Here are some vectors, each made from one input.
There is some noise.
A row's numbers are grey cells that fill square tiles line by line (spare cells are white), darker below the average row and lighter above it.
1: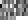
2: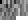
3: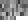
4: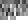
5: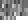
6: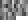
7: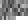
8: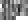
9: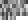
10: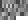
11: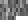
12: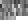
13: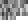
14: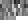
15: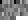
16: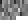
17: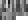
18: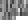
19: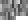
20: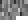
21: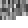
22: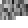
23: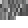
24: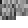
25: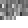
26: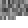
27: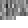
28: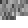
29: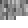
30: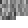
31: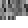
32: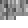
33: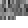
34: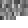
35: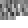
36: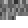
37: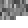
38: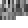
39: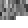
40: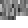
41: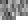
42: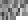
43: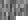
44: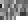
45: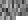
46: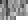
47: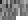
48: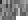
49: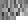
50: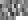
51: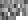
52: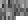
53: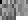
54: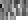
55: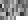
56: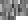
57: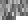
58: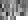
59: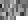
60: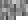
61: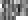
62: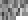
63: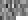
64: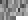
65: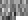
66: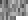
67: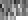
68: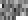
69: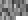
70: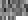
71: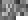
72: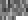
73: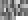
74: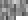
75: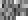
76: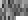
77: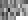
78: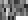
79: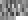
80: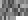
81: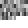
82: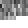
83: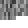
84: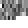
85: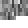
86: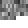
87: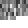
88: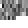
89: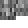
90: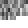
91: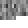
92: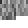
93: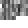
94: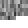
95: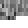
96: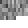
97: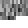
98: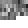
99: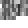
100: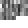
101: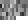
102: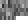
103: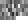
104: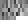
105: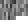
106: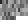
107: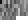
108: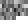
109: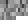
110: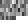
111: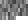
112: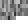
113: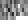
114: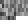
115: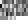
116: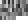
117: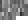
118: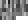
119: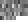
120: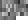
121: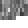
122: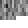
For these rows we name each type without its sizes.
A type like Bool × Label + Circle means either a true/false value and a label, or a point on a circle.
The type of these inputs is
Line × Line.
